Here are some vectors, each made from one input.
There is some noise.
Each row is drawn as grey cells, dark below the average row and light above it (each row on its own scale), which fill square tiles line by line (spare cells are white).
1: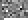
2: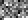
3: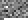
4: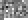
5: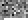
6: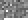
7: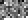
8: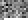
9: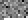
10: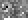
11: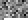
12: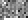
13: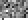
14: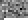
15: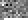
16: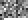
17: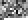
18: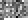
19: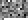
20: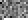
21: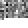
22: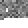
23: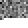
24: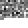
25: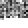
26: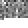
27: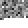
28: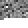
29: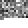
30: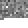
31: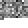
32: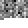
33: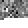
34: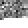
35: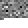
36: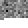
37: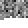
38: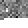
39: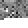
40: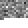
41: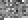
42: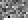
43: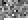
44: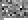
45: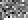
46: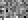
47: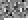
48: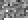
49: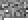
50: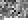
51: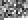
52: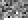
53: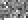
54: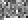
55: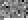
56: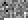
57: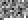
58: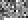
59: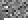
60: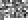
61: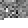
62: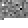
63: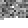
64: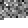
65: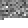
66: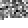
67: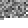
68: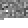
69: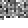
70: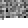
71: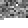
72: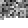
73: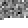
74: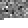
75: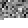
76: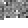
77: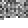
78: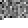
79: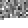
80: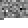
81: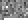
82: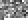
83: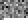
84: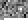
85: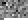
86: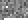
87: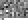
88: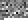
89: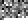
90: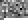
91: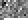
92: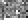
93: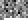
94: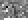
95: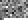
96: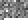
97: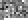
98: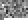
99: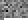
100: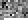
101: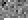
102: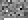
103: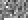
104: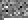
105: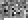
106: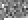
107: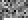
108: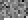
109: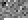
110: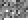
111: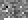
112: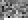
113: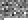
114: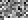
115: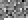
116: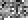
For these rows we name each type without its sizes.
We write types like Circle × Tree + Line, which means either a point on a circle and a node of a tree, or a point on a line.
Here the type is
Bool × Bool × Bool × (Label + Tree) + Unit.
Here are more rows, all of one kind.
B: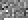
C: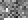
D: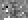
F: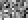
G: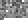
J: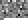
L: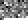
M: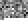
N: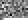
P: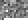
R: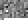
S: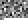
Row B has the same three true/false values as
D and N.
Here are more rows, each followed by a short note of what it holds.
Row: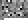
a label and three true/false values
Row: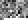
a node of a tree and three true/false values
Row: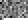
a fixed value
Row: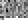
a node of a tree and three true/false values
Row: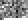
a label and three true/false values
